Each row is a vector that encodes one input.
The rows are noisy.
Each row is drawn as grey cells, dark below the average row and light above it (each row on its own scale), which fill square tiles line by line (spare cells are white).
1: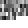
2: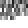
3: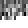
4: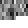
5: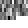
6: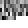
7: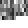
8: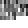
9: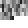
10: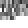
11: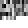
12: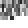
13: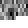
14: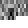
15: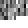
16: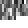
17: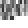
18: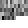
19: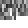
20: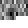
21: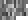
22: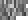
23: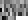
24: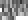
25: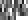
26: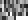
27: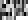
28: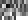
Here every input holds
a point on a 5-point circle.
